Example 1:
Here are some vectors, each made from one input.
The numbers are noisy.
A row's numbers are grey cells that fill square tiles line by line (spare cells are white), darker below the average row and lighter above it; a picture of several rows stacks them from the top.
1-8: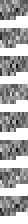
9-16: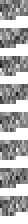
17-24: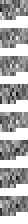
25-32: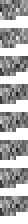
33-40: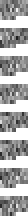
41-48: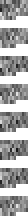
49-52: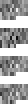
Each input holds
a node of a 7-node tree and a true/false value.
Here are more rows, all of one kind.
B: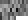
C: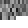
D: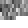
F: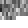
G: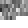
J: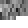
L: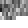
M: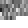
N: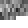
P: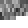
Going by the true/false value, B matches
C, J, N and P.
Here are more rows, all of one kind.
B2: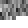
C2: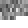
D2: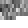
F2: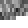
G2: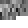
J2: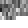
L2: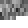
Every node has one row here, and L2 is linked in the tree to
F2 and G2.
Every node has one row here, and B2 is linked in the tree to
C2.
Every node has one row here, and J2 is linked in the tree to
D2.
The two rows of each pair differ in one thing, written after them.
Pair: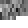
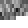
the node of the tree
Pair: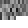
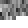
the node of the tree
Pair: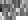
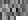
the true/false value
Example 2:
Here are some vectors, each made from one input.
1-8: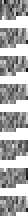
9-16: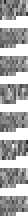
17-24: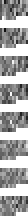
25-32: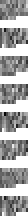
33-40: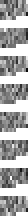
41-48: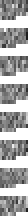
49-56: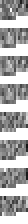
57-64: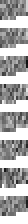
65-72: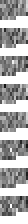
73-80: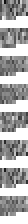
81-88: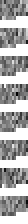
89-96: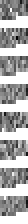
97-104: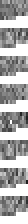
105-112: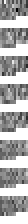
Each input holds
either a node of an 11-node tree, or a node of a 12-node tree.
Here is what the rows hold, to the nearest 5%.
About 50% of them hold a node of an 11-node tree. The rest hold a node of a 12-node tree.
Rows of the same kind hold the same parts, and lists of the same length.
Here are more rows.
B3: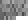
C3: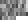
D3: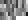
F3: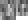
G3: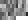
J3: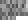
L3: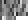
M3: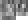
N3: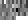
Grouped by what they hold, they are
B3, C3, D3, G3, J3, L3
F3, M3, N3

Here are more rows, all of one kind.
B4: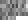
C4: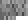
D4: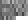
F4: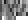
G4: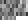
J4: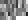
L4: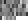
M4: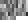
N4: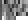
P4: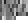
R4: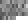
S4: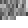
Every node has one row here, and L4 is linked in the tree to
G4 and P4.
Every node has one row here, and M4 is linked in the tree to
J4 and S4.
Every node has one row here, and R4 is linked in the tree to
B4 and C4.
